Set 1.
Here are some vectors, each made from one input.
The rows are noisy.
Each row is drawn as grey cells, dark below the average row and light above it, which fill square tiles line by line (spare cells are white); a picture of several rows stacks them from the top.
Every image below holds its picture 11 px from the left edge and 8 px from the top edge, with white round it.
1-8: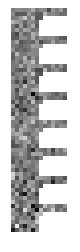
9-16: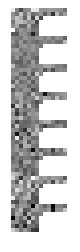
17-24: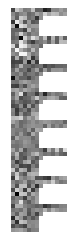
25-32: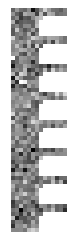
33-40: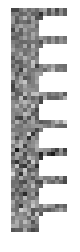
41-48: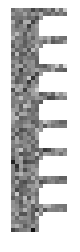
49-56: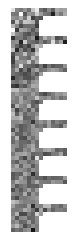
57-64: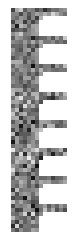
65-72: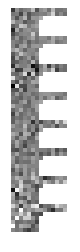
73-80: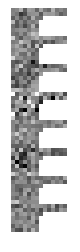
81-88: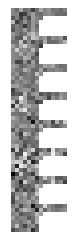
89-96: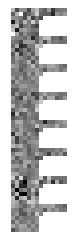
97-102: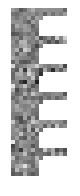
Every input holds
a node of a 10-node tree, together with either a point on a 7-point line, or a point on a 9-point line.
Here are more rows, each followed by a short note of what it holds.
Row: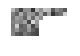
a point on a 9-point line and a node of a 10-node tree
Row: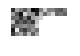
a point on a 9-point line and a node of a 10-node tree
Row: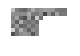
a point on a 9-point line and a node of a 10-node tree
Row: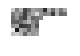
a point on a 7-point line and a node of a 10-node tree
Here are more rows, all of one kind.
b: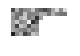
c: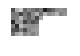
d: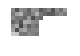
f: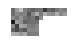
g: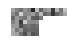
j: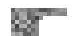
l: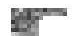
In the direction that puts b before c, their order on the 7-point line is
b, g, d, j, l, f, c.
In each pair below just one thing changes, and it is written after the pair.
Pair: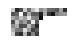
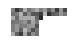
the node of the tree
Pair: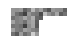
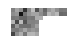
the place on the 9-point line
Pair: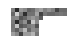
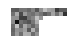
the place on the 9-point line
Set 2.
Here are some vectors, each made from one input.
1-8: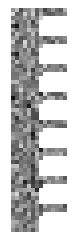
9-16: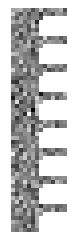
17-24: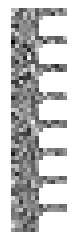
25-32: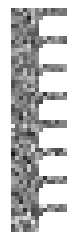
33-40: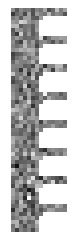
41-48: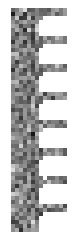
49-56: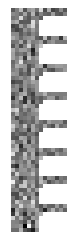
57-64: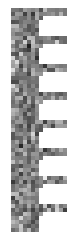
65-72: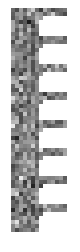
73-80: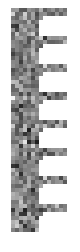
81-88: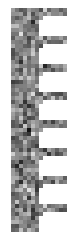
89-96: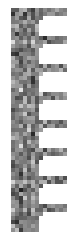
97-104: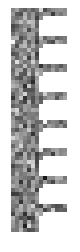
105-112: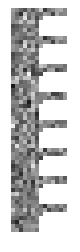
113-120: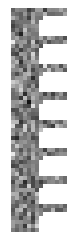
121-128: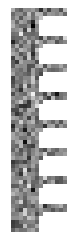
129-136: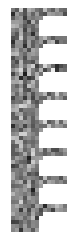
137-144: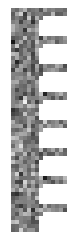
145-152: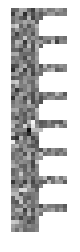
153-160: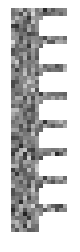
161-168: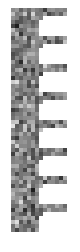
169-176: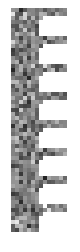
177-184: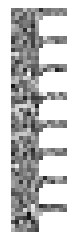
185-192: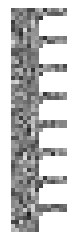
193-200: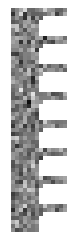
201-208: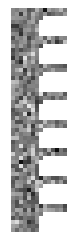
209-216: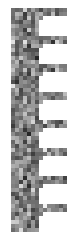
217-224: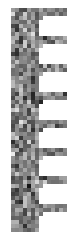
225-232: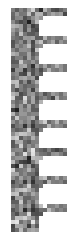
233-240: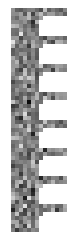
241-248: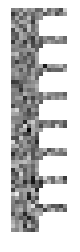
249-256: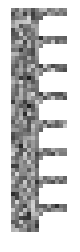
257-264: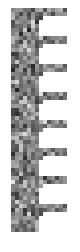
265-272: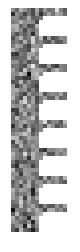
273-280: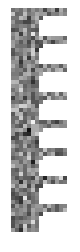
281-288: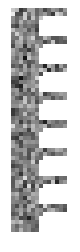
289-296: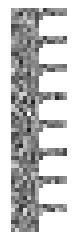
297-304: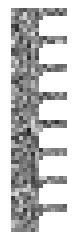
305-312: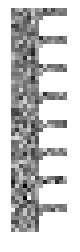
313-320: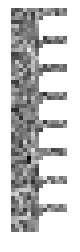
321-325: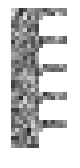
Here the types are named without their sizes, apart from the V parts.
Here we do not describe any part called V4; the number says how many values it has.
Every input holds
a point on a circle, a true/false value and a value of V4.
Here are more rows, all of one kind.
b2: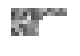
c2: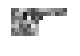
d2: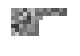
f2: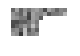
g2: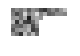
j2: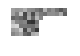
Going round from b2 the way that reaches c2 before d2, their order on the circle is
b2, c2, d2, j2, f2, g2.
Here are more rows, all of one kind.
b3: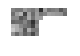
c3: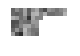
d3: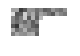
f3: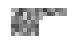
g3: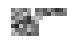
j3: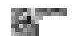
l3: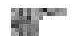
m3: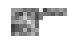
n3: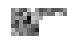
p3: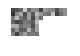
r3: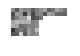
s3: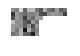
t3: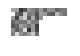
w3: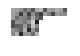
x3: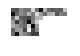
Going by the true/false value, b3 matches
p3, r3, s3 and x3.
